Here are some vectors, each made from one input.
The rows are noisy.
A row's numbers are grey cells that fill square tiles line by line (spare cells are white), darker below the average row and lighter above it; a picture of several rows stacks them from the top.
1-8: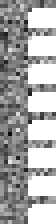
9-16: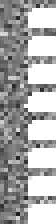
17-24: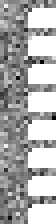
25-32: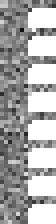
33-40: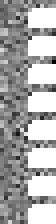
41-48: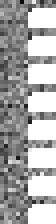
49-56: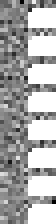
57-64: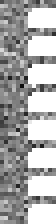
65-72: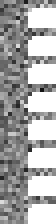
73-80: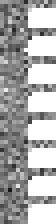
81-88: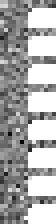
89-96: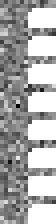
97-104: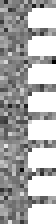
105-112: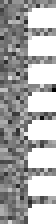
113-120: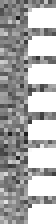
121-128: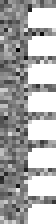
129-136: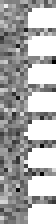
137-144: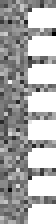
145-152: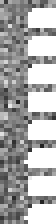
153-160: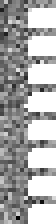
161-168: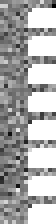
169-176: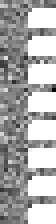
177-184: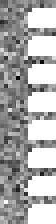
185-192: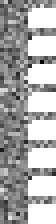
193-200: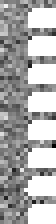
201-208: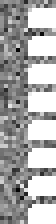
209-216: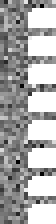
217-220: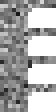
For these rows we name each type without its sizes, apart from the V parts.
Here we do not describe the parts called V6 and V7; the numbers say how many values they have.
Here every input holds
either a node of a tree, or a true/false value and a value of V7, or a value of V6.
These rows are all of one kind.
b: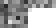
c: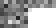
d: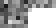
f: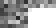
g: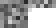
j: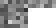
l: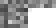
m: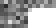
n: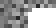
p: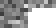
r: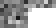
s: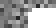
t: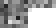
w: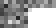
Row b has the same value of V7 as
d, g, r and t.
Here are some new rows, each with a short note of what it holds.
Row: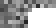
a true/false value and a value of V7
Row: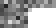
a true/false value and a value of V7
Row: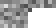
a value of V6
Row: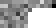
a value of V6
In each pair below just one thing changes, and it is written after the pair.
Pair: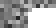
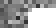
the true/false value
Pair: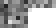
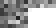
the value of V7
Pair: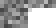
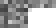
the true/false value
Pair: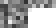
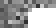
the value of V7
